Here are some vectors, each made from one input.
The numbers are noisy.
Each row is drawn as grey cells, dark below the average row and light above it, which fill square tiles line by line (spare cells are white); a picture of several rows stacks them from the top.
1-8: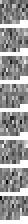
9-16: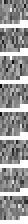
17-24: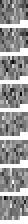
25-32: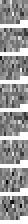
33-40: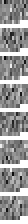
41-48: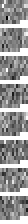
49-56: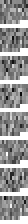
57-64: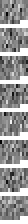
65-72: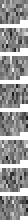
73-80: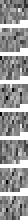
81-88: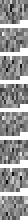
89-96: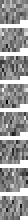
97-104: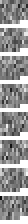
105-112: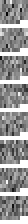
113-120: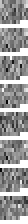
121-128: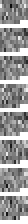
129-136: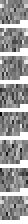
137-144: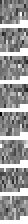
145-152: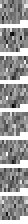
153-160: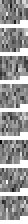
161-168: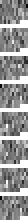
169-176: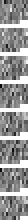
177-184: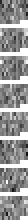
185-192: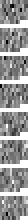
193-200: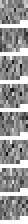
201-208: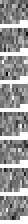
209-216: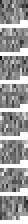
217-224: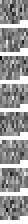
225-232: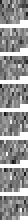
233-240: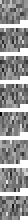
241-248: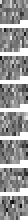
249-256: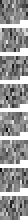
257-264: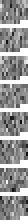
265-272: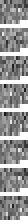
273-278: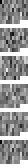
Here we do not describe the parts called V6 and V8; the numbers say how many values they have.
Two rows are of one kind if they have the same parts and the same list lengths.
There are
2 kinds of row.
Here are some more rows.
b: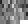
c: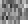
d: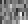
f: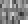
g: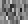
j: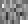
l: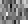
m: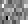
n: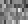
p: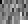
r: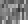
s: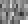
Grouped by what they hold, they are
b, d, n, p, r
c, f, g, j, l, m, s

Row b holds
a true/false value and a value of V6.
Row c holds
a point on an 11-point line and a value of V8.
